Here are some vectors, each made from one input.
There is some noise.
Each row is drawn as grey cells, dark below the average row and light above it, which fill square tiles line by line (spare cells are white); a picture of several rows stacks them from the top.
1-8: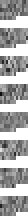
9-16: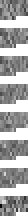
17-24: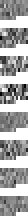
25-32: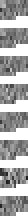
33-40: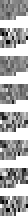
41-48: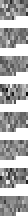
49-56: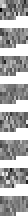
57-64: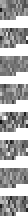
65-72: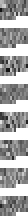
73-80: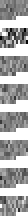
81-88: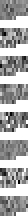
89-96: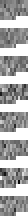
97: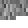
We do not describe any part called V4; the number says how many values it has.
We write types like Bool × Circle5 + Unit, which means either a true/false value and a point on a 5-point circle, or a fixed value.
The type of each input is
(Circle5 + Unit) × V4 + Tree7.
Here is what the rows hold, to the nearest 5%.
About 45% of them hold a node of a 7-node tree. The rest hold a value of V4, together with either a point on a 5-point circle, or a fixed value.
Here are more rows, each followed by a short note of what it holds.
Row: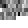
a node of a 7-node tree
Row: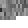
a value of V4
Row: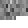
a value of V4
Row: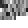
a value of V4
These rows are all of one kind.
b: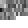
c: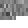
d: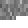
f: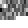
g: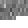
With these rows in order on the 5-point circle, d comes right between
c and g.
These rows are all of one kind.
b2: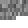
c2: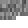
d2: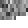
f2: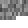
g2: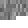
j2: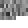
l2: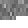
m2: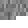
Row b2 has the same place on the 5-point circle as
f2 and l2.
